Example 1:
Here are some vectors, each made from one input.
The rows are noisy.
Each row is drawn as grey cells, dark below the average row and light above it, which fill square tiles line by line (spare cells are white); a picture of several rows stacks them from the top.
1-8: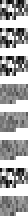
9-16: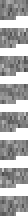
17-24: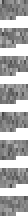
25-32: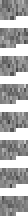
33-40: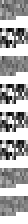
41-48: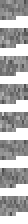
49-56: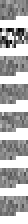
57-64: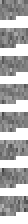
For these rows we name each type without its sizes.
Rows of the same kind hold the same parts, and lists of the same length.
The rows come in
2 kinds.
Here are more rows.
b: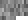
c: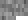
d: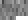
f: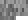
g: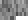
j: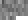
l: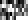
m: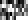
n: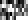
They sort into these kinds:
b, c, d, f, g, j
l, m, n

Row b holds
a node of a tree.
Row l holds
a fixed value.
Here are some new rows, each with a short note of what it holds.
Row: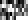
a fixed value
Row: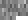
a node of a tree
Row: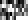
a fixed value
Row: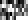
a fixed value
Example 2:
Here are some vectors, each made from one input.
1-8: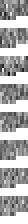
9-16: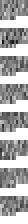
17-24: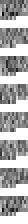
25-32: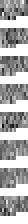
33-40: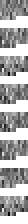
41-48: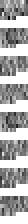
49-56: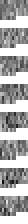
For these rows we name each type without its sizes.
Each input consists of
a point on a line.
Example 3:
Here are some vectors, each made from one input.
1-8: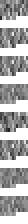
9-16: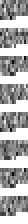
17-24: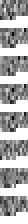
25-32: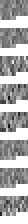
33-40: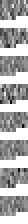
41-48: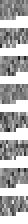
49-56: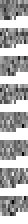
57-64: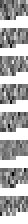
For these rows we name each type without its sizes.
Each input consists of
a node of a tree.
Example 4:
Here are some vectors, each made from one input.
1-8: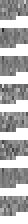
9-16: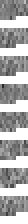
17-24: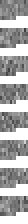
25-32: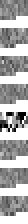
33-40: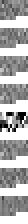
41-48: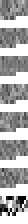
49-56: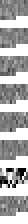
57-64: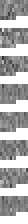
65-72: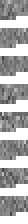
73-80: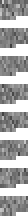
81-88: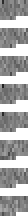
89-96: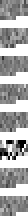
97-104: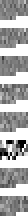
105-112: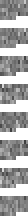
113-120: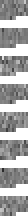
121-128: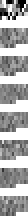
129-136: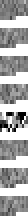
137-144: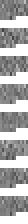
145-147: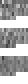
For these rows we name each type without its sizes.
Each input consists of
either a fixed value, or a node of a tree.
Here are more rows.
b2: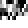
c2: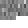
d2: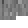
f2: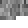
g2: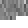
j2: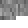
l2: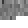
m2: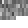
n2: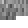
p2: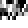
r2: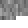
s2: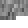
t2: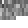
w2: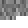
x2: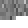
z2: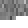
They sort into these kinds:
b2, p2
c2, d2, f2, g2, j2, l2, m2, n2, r2, s2, t2, w2, x2, z2

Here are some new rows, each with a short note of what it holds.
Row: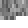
a node of a tree
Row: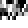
a fixed value
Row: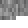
a node of a tree
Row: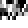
a fixed value
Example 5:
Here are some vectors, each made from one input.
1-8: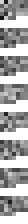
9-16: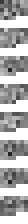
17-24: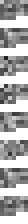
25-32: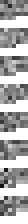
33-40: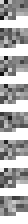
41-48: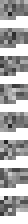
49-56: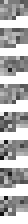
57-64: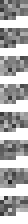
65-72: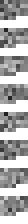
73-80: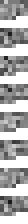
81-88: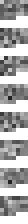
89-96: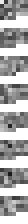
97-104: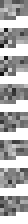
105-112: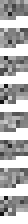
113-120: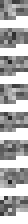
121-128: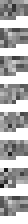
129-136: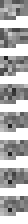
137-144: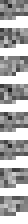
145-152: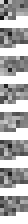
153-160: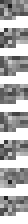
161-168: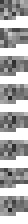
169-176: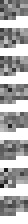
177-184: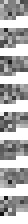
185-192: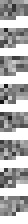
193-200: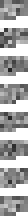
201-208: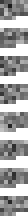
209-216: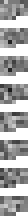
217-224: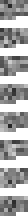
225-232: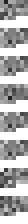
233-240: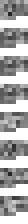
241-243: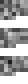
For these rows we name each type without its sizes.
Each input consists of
a point on a circle.
